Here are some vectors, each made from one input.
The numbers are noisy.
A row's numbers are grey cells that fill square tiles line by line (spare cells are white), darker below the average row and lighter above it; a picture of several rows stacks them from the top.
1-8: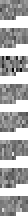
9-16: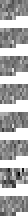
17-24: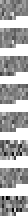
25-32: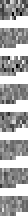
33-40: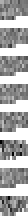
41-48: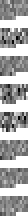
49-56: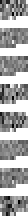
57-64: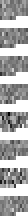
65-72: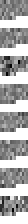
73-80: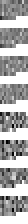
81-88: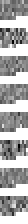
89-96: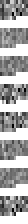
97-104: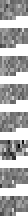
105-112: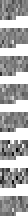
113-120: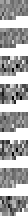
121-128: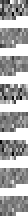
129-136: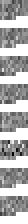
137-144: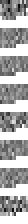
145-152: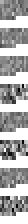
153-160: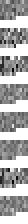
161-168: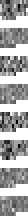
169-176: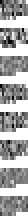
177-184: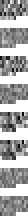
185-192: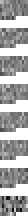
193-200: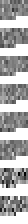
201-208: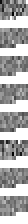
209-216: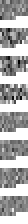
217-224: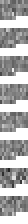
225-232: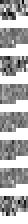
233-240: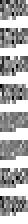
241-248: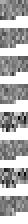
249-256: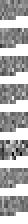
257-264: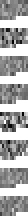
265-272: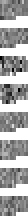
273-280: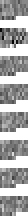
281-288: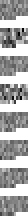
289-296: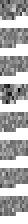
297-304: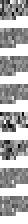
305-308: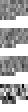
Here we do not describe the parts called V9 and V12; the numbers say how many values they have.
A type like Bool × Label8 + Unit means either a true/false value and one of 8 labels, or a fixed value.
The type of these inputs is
(Bool × Bool × Bool + V9) × V12 + Circle11 + Tree7.
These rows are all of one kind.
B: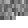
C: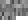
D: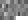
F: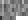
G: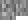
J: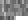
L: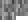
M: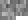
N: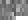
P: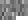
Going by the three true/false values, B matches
C, D, L and P.
